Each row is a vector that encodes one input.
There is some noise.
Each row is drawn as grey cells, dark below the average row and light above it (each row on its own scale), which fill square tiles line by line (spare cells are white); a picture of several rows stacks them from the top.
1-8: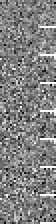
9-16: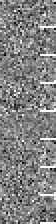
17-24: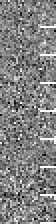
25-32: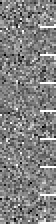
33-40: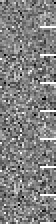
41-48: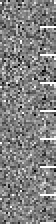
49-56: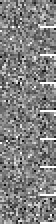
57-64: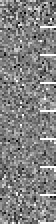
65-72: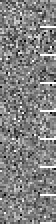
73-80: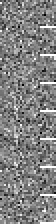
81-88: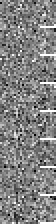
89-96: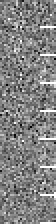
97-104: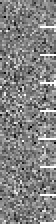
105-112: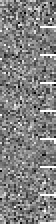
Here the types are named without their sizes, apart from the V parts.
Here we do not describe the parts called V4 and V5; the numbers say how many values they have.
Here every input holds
either a point on a circle and a value of V4, or a fixed value, or a point on each of two lines, a true/false value and a value of V5.
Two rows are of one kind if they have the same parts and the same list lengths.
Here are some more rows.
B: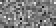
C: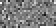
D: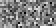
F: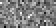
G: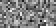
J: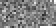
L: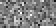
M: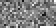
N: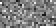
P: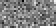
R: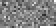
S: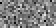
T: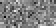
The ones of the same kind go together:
B, C, F, G, J, L, M, N, P, R
D
S, T

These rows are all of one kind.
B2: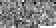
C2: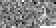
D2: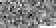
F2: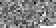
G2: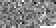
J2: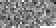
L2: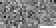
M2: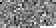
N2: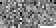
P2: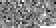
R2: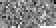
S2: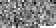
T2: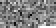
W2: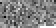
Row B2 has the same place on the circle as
C2, F2 and G2.
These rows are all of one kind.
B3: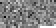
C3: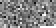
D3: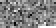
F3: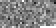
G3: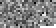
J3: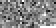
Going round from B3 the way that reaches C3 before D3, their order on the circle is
B3, C3, F3, G3, J3, D3.
